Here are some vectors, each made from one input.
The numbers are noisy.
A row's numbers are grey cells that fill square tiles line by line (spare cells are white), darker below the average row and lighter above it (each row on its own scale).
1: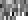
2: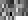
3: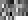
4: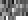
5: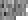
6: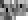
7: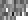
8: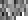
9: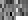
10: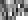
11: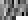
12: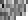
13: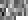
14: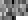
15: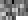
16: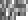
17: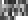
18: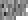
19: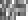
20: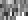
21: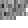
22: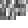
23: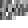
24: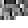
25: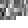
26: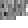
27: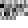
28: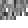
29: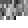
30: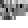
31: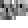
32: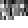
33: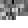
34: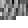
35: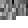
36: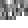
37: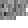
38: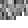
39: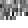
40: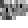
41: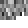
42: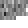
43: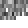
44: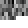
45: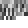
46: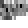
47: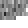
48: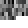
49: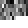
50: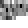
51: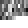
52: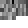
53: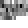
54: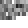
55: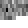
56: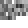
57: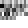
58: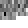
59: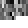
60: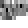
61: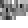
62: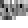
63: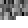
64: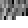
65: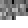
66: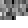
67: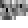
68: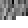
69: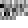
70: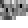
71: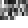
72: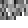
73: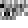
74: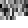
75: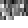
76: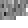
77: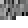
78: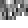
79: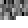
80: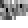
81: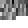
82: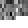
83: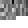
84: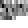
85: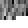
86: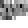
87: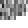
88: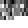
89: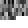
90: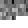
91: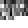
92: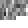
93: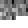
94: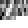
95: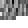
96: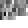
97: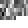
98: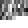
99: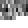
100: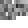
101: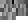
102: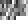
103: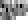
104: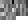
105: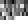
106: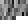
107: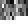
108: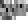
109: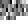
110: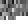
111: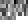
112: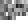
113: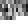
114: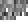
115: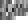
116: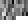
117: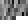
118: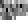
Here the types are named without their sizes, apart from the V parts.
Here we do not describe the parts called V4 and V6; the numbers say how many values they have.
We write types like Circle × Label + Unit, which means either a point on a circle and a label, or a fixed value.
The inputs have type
Bool × Bool × Bool × Label + V4 × V6.
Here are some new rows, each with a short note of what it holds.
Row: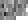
a label and three true/false values
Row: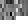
a value of V4 and a value of V6
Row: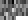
a value of V4 and a value of V6
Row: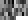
a value of V4 and a value of V6
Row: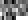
a value of V4 and a value of V6
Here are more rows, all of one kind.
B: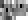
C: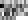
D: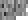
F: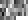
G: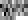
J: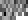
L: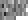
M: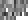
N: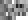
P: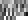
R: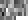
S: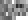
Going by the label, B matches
C, D, L and M.
